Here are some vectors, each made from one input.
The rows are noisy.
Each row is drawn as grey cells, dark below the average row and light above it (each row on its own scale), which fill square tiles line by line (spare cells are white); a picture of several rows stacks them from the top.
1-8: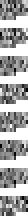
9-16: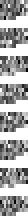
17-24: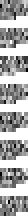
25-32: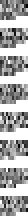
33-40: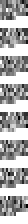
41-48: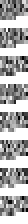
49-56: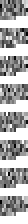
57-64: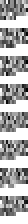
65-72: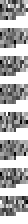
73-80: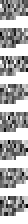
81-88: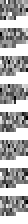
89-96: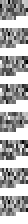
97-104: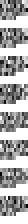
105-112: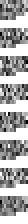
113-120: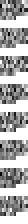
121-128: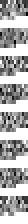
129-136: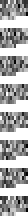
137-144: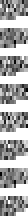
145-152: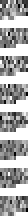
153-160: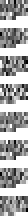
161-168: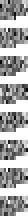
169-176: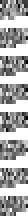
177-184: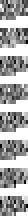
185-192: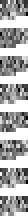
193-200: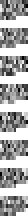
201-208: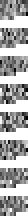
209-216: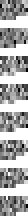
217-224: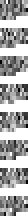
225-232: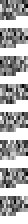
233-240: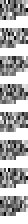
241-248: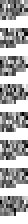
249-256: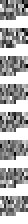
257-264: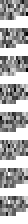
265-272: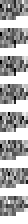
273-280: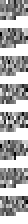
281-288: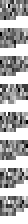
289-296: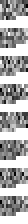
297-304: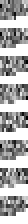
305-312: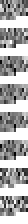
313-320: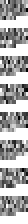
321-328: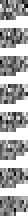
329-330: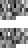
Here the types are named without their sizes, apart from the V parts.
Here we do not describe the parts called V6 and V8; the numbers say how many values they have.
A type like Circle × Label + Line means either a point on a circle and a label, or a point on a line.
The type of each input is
List(Line) + Tree × V6 × V8.
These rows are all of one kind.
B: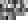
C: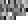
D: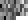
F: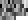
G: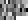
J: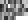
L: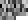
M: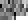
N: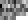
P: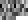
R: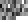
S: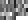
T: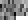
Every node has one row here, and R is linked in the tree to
D and P.
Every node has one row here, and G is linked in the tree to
C and L.
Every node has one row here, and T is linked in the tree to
M.
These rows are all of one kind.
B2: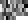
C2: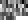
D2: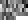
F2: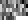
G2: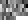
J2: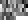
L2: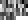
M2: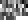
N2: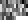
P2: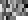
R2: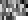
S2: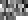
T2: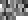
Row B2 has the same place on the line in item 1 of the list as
P2 and T2.
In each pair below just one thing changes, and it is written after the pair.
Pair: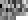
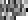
the node of the tree
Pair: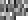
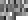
the value of V8
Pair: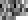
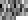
the value of V8
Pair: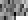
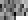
the value of V8
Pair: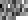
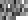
the value of V6
